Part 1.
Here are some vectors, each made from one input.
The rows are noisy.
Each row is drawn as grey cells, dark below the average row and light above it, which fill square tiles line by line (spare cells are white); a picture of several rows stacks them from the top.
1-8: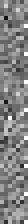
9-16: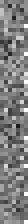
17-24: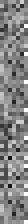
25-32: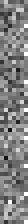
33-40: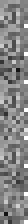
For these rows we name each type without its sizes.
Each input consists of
either a label, or three true/false values.
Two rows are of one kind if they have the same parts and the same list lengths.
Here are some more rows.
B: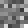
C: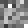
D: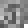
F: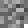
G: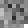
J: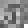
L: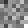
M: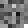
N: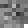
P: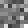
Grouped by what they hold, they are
B, D, F, G, J, M, N, P
C, L

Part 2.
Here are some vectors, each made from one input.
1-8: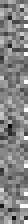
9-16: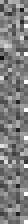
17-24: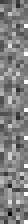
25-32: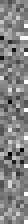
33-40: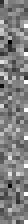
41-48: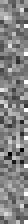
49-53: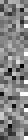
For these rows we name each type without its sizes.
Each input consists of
either a label, or three true/false values.
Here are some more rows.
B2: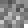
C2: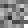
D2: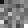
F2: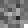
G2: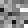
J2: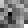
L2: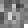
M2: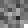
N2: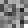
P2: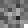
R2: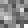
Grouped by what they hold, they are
B2, D2, F2, L2, M2, P2
C2, G2, J2, N2, R2

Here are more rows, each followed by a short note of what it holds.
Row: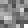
a label
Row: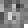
three true/false values
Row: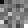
three true/false values
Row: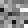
a label
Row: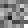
a label
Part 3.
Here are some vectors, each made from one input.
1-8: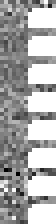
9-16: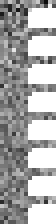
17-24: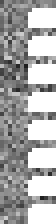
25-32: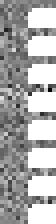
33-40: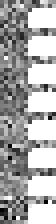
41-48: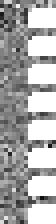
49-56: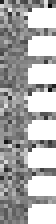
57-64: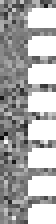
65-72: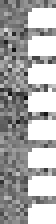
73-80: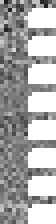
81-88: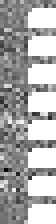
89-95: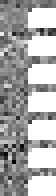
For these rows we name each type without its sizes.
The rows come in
2 kinds.
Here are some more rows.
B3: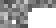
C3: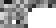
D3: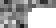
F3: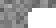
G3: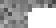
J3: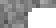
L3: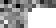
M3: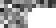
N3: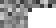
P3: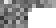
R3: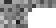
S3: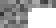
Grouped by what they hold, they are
B3, D3, G3, P3, S3
C3, F3, J3, L3, M3, N3, R3

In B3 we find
a point on a line.
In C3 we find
three true/false values.
